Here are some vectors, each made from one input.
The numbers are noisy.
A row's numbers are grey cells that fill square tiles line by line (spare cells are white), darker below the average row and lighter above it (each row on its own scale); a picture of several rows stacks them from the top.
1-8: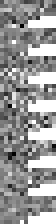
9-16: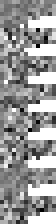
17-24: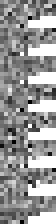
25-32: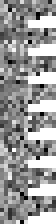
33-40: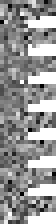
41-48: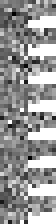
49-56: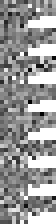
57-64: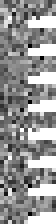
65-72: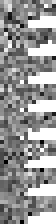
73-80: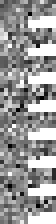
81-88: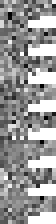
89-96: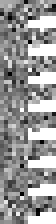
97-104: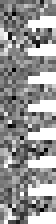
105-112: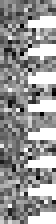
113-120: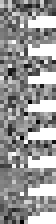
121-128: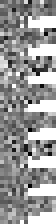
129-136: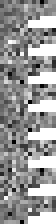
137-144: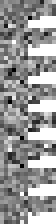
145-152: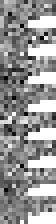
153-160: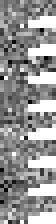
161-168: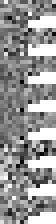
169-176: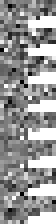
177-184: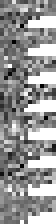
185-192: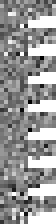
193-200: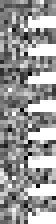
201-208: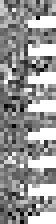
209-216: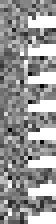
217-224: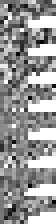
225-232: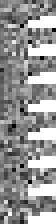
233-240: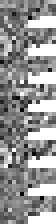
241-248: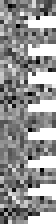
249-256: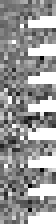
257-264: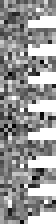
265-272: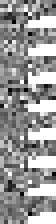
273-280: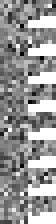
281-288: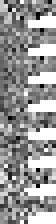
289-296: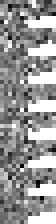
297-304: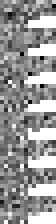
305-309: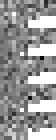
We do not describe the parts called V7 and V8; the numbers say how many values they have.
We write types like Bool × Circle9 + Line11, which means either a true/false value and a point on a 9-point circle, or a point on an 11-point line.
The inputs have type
Bool × Bool × Bool × Bool × (Line6 + V7) × V8 + Line10.
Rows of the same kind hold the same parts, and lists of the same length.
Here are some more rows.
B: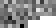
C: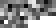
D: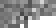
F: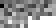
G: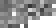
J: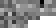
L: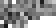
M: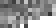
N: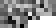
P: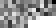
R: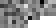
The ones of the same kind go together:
B, J, L, N, R
C
D, F, G, M, P

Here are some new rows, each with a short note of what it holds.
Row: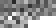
four true/false values, a value of V7 and a value of V8
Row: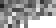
four true/false values, a value of V7 and a value of V8
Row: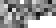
a point on a 10-point line
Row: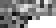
a point on a 6-point line, four true/false values and a value of V8
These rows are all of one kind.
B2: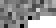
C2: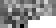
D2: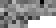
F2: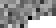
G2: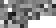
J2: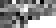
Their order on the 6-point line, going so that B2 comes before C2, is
F2, D2, J2, B2, C2, G2.
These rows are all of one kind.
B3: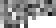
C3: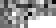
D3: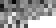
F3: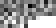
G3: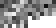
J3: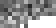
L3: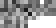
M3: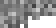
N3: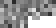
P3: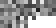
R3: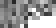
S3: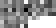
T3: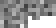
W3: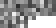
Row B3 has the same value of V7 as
F3, N3, P3 and W3.
